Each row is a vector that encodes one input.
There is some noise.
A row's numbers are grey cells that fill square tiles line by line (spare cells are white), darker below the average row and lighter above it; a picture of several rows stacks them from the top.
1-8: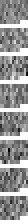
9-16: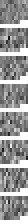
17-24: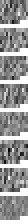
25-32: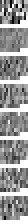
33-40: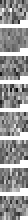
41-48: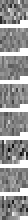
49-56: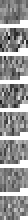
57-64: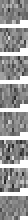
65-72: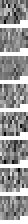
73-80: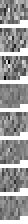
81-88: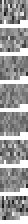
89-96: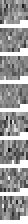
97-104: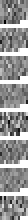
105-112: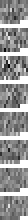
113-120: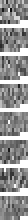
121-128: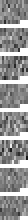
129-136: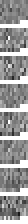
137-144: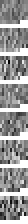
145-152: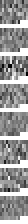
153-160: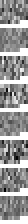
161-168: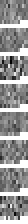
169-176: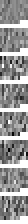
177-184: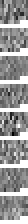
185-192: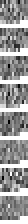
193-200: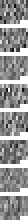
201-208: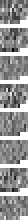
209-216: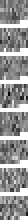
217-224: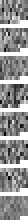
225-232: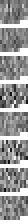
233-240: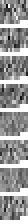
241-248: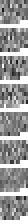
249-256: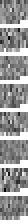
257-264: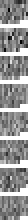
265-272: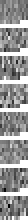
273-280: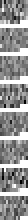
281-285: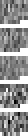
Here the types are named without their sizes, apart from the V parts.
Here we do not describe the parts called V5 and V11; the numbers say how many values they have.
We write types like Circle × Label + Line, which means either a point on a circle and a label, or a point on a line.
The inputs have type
Bool × (Line + V5) × V11 + Tree.
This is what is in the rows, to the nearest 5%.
About 20% of them hold a node of a tree. The rest hold a true/false value and a value of V11, together with either a point on a line, or a value of V5.
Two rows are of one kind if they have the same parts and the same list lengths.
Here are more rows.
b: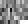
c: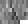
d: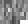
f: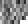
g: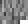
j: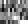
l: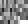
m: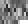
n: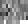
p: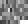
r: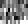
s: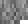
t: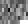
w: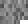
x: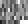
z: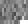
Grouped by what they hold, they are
b, c, d, g, l, p, s, x, z
f, j, m, t
n, r, w

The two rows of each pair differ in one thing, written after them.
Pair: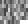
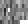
the value of V11
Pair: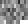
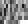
the place on the line
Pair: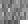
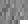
the place on the line
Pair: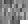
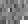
the value of V11
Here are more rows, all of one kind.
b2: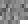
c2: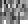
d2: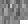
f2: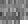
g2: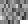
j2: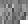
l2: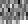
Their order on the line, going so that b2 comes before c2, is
l2, f2, b2, d2, c2, j2, g2.
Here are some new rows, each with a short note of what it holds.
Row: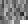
a true/false value, a value of V5 and a value of V11
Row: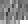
a true/false value, a value of V5 and a value of V11
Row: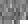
a point on a line, a true/false value and a value of V11
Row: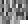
a true/false value, a value of V5 and a value of V11
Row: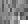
a true/false value, a value of V5 and a value of V11
